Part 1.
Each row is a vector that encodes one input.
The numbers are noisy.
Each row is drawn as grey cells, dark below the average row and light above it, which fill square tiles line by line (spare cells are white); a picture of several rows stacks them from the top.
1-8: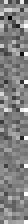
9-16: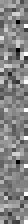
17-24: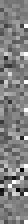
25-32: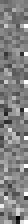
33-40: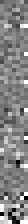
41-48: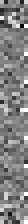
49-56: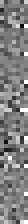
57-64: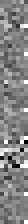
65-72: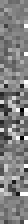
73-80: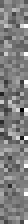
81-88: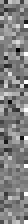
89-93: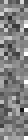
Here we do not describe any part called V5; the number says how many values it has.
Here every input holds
either a fixed value, or a node of an 8-node tree, or a true/false value and a value of V5.
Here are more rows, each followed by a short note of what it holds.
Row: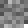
a true/false value and a value of V5
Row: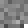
a node of an 8-node tree
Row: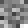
a true/false value and a value of V5
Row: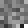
a node of an 8-node tree
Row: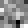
a fixed value
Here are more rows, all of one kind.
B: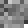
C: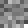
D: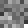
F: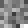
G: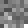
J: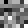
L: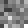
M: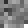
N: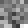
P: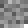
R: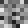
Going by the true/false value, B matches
C, D, F and P.
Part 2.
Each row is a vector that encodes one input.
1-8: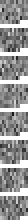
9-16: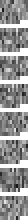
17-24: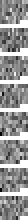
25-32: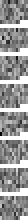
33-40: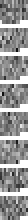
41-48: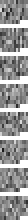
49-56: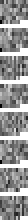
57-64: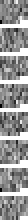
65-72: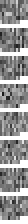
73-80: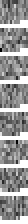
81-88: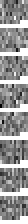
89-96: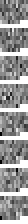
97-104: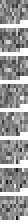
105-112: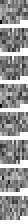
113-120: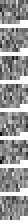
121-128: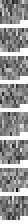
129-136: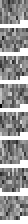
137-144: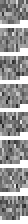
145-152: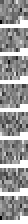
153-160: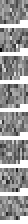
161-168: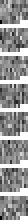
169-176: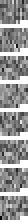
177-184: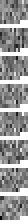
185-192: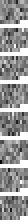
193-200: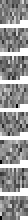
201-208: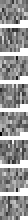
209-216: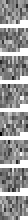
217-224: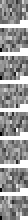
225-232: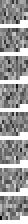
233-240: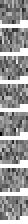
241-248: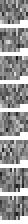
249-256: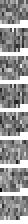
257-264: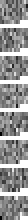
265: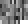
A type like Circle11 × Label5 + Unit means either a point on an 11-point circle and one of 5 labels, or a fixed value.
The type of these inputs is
Bool × Bool × Bool + (Circle18 + Unit) × Label8.
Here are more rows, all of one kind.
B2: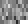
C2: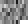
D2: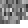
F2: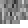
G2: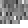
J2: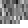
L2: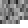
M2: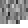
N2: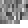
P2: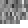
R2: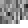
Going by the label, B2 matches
F2 and P2.
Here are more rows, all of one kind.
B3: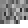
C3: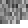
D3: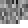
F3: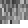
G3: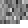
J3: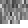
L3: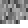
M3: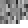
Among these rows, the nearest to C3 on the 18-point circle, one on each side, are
G3 and J3.
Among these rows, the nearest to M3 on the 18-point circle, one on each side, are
D3 and G3.
